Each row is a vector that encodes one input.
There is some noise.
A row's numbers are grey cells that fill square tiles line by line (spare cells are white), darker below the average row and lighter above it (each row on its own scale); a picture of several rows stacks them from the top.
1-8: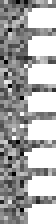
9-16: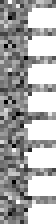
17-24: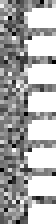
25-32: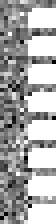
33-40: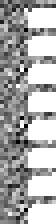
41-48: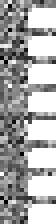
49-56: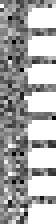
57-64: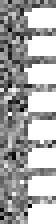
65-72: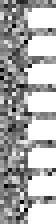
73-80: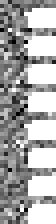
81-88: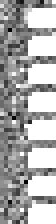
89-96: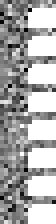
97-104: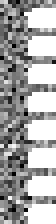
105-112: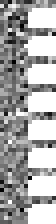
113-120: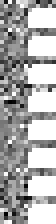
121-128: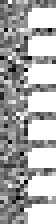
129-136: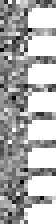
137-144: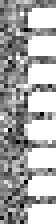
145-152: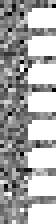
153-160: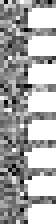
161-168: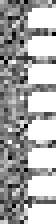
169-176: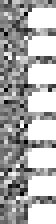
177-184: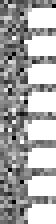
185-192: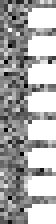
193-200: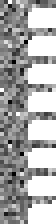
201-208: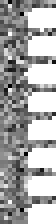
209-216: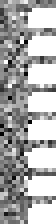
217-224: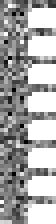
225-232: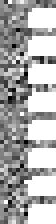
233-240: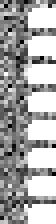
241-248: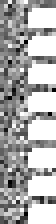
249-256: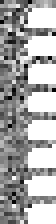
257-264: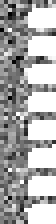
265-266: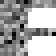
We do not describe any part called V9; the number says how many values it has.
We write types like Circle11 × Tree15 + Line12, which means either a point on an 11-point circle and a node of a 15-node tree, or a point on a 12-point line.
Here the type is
(Bool × Bool × Bool × Bool + Tree13) × V9 + Line5.
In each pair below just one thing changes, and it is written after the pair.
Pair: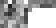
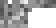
the node of the tree
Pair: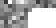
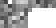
the node of the tree
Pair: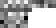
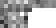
the node of the tree
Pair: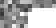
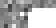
the node of the tree
